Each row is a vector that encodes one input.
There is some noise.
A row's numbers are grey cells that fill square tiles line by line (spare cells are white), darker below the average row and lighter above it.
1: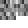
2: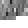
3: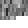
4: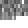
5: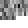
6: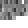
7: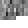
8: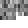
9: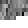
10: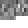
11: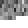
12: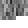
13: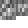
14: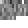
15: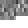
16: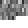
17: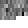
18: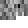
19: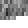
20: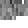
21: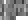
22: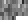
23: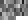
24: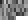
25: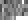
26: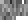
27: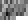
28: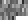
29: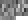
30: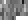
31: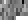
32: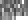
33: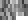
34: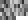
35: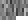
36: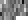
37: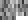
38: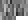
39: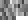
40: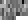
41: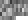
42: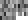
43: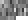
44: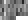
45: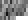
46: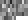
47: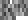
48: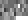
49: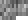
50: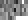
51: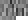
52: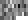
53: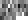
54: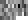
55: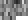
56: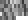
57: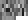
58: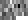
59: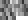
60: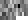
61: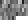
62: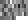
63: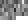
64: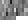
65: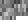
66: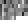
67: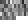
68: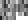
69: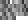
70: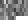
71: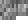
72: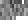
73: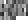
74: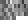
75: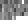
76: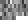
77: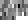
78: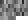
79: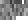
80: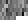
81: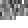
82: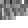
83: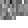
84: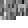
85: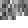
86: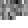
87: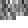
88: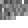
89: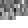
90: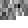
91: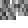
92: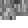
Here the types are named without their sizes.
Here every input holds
either a point on a circle, or four true/false values.
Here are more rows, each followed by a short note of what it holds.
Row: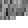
four true/false values
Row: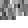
a point on a circle
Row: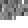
four true/false values
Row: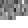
four true/false values
